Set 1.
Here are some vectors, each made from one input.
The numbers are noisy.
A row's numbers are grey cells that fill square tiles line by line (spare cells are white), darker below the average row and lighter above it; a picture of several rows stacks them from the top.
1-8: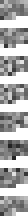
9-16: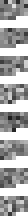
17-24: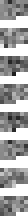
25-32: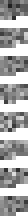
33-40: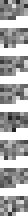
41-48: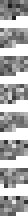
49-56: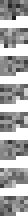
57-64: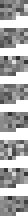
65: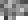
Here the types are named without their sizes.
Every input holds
a label.
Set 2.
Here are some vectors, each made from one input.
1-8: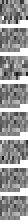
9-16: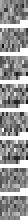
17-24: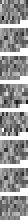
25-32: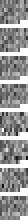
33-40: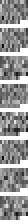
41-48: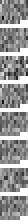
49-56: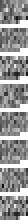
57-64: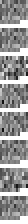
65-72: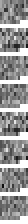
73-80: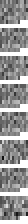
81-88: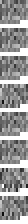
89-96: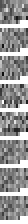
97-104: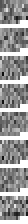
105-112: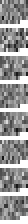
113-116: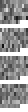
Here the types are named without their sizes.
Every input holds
three true/false values.
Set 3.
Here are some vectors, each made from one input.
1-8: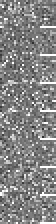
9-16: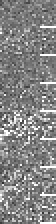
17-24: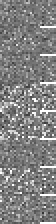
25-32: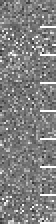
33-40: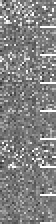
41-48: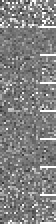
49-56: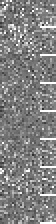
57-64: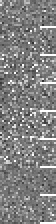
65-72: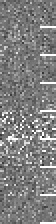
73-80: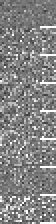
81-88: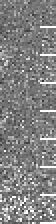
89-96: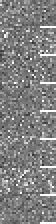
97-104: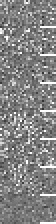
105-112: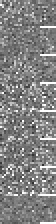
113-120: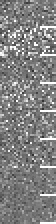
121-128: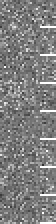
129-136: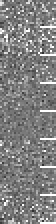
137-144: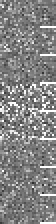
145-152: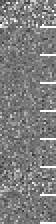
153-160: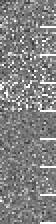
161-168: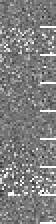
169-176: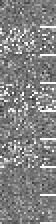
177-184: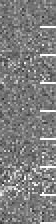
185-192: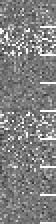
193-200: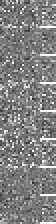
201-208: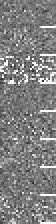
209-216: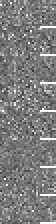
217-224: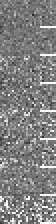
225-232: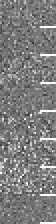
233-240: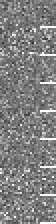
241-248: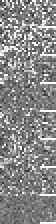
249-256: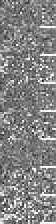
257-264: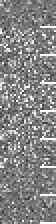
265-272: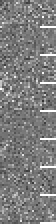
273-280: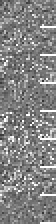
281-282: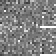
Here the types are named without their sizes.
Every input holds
a point on a line.
